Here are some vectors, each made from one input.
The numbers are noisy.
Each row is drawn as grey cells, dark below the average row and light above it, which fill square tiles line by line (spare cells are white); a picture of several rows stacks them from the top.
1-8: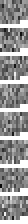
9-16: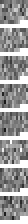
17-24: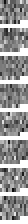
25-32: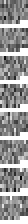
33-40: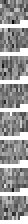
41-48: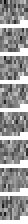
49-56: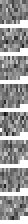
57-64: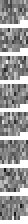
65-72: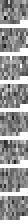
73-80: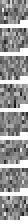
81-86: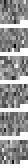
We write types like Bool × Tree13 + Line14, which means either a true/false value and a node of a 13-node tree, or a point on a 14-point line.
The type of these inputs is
Circle11 × Line11.
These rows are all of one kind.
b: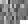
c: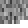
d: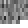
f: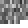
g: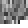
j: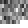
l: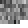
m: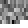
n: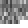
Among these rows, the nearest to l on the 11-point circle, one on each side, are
g and n.
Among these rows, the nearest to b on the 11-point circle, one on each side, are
c and m.
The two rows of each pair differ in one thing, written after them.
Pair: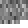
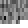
the place on the 11-point circle
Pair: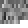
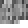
the place on the 11-point circle
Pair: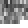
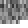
the place on the 11-point line
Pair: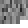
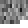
the place on the 11-point line
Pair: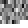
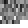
the place on the 11-point circle
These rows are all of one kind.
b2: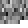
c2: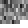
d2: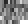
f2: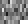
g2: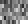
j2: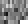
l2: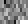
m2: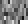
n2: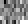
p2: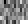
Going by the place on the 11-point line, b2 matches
f2 and j2.
